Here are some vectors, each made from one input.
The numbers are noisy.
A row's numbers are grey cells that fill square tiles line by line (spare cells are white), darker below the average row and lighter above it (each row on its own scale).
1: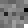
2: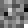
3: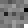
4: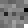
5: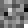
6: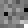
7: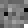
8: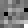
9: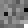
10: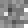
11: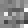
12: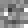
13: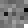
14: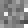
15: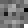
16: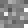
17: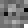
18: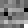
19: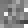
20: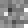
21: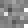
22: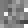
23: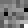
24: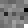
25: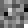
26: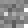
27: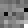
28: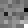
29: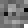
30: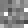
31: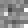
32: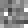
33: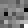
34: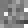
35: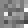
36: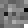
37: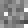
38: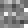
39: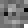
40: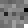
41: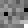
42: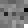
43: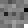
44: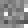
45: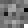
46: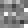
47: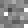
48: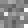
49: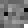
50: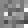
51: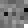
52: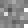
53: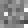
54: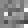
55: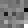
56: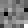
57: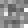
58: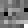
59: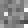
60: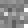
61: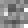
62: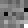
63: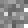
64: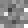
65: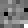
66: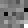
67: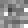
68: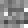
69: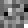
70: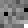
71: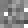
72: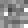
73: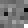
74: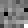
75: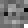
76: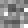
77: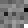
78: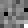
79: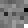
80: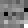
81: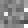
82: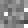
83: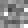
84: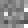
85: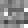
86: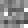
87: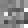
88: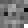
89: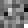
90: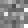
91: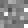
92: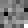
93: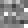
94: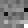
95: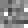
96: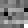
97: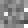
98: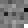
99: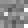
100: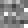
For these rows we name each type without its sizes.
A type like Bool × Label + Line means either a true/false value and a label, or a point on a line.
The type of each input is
Bool × List(Circle).
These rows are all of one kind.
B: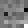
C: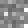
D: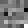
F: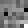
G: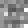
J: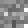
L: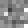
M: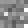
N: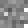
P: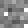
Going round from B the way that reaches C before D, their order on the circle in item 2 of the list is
B, C, G, N, L, J, F, M, P, D.
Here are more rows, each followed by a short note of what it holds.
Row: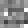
a true/false value, together with a list of one item
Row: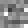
a true/false value, together with a list of two items
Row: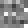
a true/false value, together with the empty list
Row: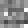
a true/false value, together with a list of one item
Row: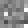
a true/false value, together with a list of one item
